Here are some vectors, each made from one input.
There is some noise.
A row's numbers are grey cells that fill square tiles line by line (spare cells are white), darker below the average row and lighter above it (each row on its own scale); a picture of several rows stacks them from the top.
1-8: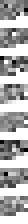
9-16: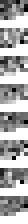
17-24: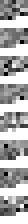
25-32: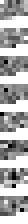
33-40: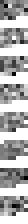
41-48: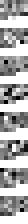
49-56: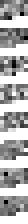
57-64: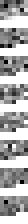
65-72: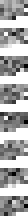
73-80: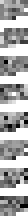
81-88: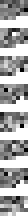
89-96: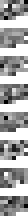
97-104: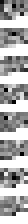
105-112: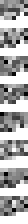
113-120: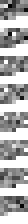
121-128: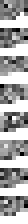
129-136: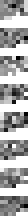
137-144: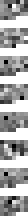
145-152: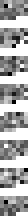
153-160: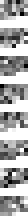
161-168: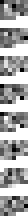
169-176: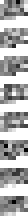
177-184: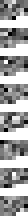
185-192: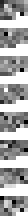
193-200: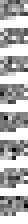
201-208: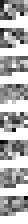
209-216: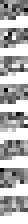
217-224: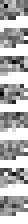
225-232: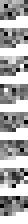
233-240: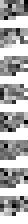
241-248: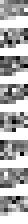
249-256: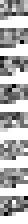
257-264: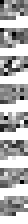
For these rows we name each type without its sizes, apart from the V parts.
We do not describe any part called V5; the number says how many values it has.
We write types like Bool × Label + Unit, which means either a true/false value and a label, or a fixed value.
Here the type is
(Label + Tree) × V5.
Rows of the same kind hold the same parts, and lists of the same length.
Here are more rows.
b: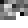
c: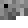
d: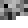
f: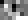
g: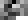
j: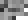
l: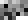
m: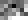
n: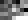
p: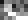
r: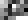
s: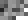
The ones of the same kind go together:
b, f, j, m, n, p, s
c, d, g, l, r

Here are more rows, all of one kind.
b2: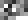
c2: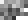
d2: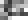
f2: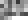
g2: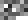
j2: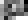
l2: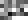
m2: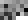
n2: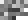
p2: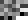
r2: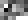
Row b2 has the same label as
g2 and r2.
